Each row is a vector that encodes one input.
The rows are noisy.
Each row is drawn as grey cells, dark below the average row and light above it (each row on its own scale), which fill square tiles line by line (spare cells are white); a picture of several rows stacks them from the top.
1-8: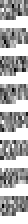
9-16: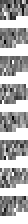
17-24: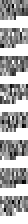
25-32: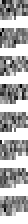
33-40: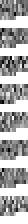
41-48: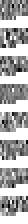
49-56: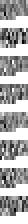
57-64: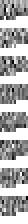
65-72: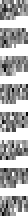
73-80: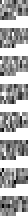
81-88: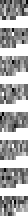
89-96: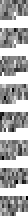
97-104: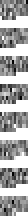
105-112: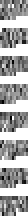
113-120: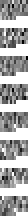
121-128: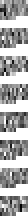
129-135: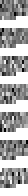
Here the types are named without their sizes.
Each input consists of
a point on a line and three true/false values.
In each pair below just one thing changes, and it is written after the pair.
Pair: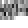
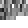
one of the three true/false values
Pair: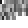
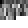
the place on the line
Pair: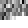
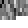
the place on the line
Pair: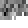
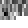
one of the three true/false values
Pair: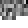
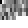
the place on the line
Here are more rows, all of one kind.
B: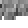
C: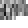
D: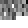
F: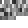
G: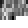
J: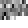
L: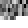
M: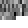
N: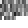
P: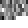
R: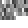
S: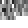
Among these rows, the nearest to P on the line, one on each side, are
J and N.
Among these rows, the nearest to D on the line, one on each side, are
L and M.
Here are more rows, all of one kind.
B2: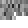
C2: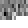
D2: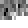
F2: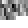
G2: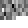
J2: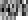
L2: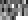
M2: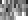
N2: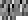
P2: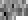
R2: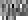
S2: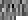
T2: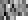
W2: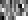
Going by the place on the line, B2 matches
C2, D2 and M2.
